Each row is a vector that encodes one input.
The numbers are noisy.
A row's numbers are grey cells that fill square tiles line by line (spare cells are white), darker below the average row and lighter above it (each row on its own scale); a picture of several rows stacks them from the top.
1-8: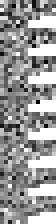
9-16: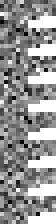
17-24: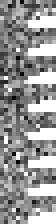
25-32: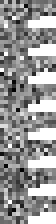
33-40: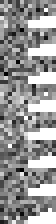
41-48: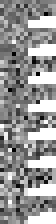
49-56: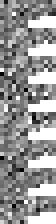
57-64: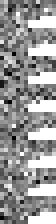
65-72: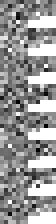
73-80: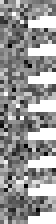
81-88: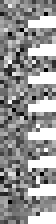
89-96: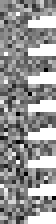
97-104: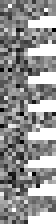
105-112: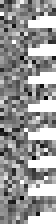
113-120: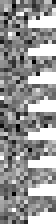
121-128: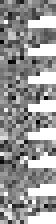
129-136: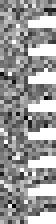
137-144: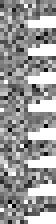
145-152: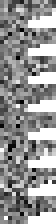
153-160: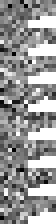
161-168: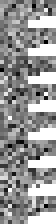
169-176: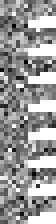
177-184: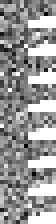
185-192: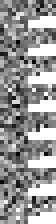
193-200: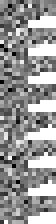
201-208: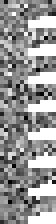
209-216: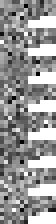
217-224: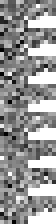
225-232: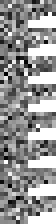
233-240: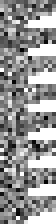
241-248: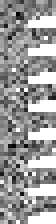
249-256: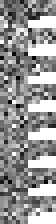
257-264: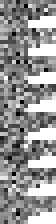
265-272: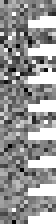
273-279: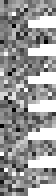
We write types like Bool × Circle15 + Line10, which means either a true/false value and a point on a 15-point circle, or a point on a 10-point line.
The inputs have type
(Bool × Circle8 + Unit) × Tree11 + Line5 + Line7.
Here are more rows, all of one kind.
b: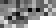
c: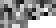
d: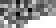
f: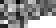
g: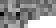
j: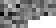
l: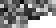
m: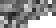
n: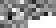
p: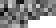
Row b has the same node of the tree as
d and g.
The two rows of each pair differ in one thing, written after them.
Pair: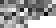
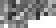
the node of the tree
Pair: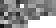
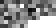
the place on the 8-point circle
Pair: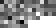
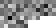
the true/false value
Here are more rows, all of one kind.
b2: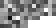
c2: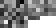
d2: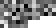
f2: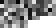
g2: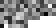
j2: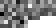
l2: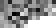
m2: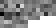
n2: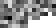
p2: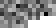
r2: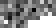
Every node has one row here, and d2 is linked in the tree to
g2.
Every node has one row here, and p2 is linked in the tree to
c2, g2 and m2.
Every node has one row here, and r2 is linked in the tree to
c2.
